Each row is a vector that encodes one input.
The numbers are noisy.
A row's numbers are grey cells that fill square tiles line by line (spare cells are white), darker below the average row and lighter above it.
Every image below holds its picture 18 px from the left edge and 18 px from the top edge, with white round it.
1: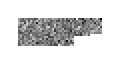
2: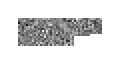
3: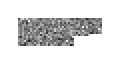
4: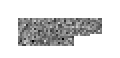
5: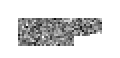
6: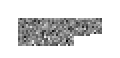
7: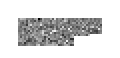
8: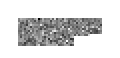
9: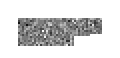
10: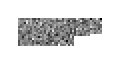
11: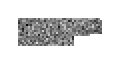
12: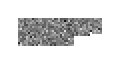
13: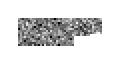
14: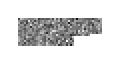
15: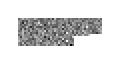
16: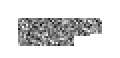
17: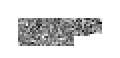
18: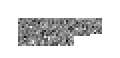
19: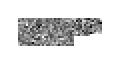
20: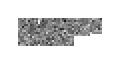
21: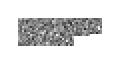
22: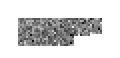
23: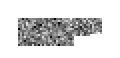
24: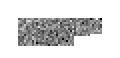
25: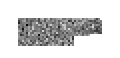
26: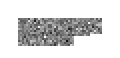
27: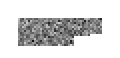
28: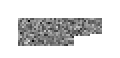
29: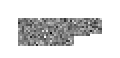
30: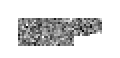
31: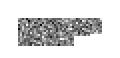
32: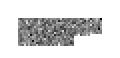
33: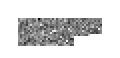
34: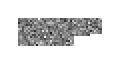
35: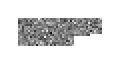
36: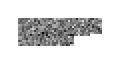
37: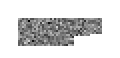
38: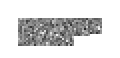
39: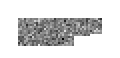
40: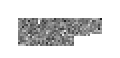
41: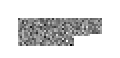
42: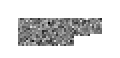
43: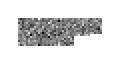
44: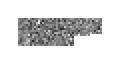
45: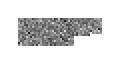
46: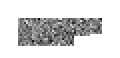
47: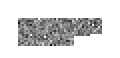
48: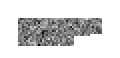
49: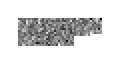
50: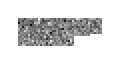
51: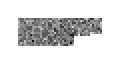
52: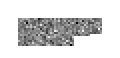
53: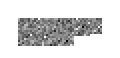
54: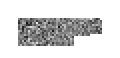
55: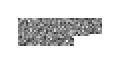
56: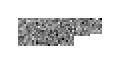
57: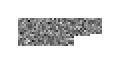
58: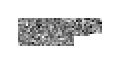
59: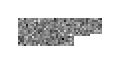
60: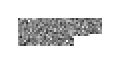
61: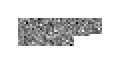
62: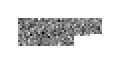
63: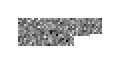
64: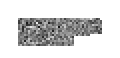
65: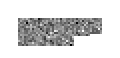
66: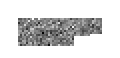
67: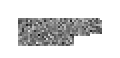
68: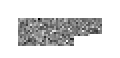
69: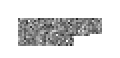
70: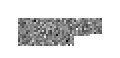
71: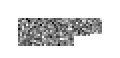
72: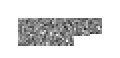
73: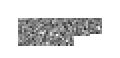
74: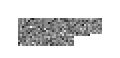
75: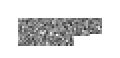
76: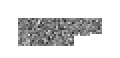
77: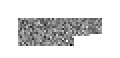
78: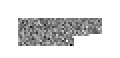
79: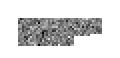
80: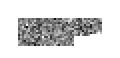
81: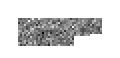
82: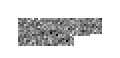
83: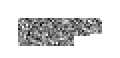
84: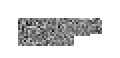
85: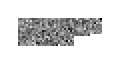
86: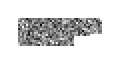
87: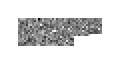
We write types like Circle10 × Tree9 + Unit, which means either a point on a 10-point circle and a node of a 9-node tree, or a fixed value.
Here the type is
(Bool × Bool × Bool + Unit) × Label6 + Line5.
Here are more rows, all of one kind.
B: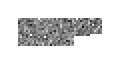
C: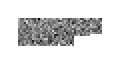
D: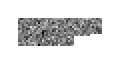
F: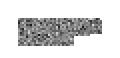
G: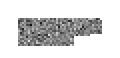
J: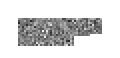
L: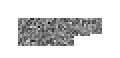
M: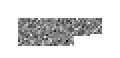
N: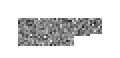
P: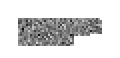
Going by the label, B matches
F, G, M and N.
